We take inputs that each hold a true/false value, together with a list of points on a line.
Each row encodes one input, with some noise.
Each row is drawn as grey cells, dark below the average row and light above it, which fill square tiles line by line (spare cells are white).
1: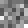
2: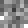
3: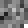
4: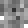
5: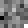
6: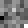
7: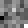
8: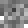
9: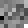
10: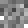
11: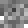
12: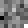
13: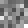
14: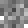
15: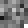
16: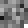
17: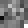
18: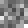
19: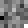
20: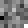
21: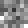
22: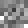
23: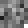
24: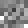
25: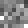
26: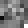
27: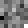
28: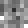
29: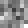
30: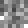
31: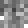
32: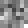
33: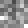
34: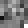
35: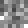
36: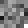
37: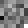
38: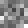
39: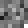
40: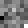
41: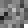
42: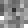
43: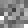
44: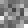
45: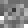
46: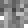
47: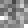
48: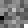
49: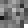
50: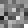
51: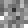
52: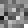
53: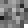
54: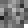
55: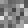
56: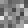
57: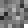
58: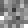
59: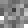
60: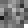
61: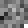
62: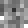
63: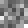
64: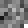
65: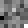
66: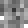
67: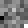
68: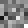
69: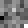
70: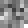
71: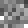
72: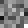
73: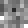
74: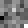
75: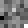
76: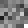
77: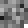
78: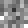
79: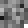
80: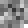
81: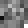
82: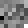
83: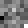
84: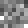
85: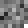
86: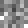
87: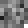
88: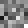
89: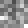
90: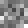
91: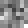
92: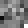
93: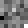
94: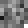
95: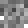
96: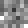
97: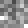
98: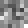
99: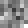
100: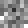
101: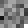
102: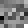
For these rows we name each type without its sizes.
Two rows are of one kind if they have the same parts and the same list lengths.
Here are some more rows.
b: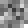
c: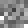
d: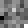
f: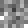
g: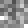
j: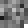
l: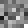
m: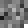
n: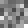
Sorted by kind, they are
b, d, n
c, f, j, m
g, l

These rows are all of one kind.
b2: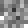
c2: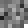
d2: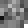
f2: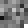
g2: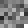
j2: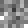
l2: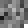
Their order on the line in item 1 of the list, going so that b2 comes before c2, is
g2, j2, b2, c2, f2, l2, d2.
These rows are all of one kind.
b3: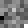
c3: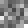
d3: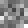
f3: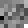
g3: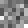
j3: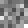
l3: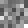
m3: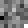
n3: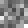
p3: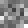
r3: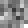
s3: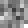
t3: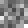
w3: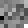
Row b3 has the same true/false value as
f3, m3 and w3.
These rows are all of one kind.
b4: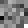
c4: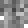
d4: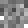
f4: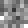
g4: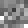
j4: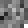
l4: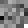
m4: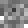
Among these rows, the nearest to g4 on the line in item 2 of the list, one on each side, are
b4 and f4.
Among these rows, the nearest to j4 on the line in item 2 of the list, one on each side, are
f4 and m4.
